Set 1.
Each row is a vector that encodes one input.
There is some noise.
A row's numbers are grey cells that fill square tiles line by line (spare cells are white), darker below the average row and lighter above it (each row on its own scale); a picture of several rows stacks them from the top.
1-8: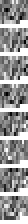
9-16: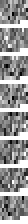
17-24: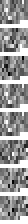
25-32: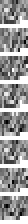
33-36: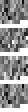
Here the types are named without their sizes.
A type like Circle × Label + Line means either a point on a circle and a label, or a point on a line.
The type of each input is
Bool × Bool × Bool.
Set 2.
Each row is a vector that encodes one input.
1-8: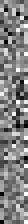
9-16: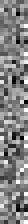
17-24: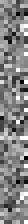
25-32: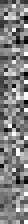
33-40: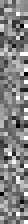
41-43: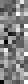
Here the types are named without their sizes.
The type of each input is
Label.
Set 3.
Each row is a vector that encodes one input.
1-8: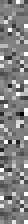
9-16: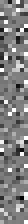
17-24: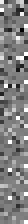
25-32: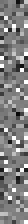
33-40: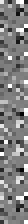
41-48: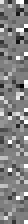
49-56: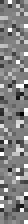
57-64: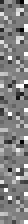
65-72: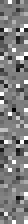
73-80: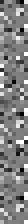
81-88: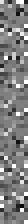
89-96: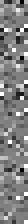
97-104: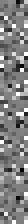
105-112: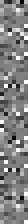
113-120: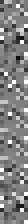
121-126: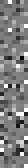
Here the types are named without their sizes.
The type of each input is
Bool × Bool × Bool × Bool.
